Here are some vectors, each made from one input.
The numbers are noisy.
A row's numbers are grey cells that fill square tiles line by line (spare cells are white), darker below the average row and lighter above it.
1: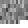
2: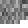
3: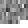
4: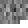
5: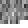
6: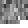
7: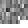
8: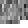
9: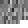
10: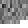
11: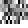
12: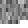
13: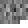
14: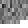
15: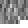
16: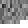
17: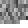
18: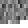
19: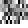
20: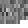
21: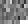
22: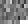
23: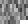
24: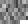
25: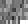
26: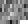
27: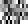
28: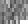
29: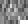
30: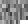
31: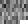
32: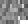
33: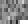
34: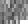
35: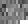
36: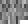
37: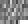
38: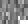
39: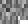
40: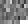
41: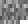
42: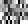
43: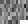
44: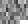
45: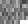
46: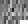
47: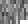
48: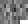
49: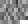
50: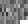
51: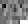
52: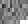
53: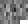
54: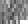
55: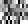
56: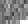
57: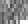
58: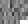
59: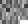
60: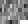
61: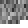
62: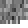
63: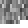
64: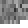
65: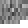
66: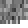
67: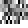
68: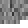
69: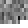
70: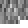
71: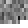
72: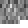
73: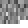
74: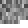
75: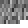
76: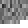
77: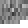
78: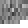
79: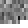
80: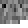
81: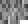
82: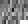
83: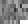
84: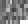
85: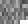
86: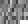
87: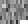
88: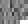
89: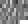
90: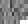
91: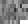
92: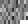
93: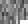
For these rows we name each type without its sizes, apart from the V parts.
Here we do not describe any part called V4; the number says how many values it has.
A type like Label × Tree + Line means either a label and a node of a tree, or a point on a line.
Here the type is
List(Label × V4).
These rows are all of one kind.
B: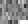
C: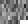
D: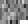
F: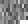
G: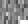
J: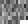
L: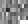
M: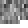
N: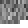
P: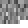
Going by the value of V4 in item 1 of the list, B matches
G, L and P.
